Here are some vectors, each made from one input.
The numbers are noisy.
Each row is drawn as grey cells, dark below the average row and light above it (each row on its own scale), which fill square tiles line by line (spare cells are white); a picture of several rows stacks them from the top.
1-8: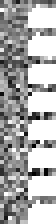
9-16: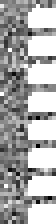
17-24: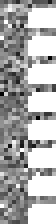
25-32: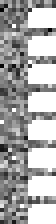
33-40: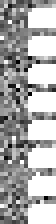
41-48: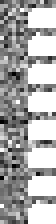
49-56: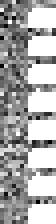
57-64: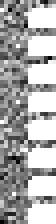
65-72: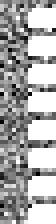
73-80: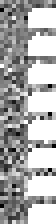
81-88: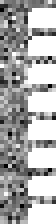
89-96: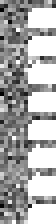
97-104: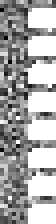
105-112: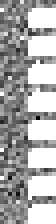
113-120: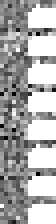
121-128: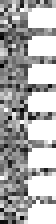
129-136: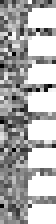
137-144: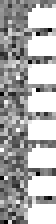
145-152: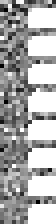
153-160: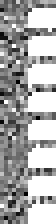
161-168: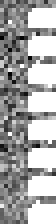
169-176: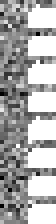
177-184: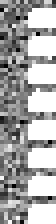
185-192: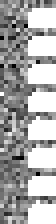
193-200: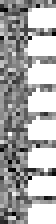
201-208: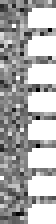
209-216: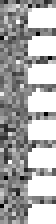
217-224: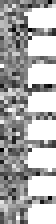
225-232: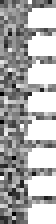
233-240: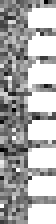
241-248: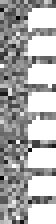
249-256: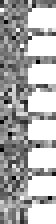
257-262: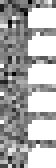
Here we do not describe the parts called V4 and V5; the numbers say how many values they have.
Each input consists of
one of 8 labels and a value of V5, together with either a point on a 7-point line, or a value of V4.
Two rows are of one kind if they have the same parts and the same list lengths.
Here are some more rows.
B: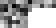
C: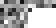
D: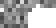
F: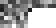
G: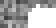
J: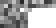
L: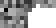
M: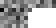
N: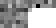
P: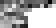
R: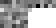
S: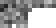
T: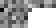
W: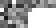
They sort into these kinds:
B, C, F, M, N, S, T
D, G, J, L, P, R, W

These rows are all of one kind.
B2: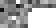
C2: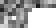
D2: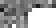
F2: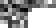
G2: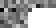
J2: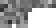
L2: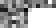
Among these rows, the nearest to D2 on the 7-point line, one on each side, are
G2 and J2.
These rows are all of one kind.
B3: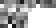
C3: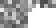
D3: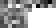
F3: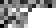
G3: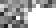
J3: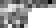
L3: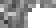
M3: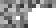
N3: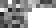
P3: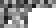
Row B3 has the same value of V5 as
F3 and J3.
